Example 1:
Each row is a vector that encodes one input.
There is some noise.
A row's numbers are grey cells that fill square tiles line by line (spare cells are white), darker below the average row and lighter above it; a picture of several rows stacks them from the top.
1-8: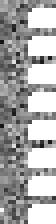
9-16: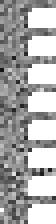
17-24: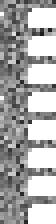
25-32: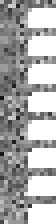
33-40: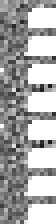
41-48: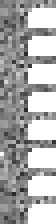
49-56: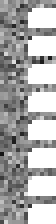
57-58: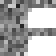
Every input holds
a point on a 9-point line.
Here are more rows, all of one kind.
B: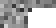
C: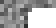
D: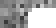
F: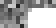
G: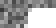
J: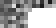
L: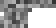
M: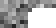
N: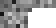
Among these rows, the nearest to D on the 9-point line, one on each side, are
G and M.
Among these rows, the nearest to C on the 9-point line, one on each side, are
B and N.
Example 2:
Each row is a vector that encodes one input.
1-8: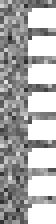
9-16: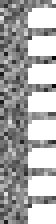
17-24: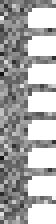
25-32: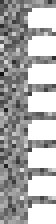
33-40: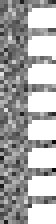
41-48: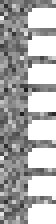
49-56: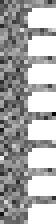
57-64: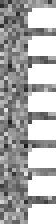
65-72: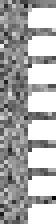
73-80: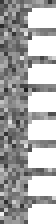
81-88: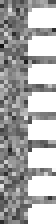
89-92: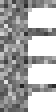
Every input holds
four true/false values.
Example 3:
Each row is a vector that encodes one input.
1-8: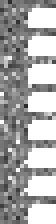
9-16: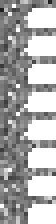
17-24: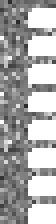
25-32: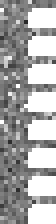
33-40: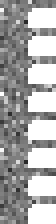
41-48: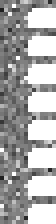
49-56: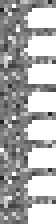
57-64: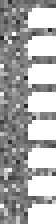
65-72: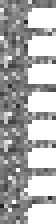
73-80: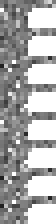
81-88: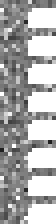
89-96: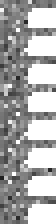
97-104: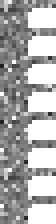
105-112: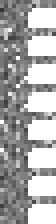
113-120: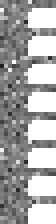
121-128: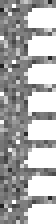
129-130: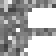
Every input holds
one of 7 labels.
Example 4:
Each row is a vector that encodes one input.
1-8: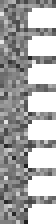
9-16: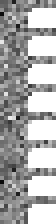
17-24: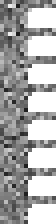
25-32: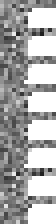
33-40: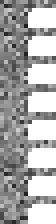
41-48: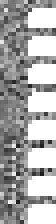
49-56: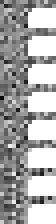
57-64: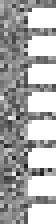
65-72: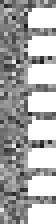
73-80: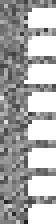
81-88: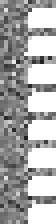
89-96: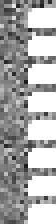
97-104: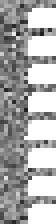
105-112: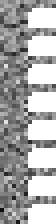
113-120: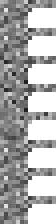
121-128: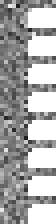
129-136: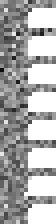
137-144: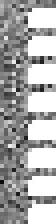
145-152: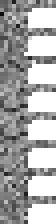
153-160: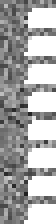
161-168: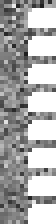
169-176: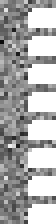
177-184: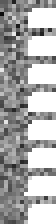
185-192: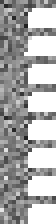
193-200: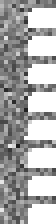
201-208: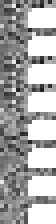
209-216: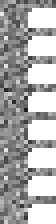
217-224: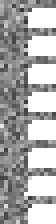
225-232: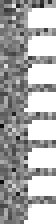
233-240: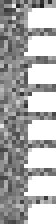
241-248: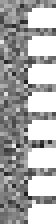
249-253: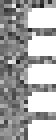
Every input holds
a point on a 13-point line.
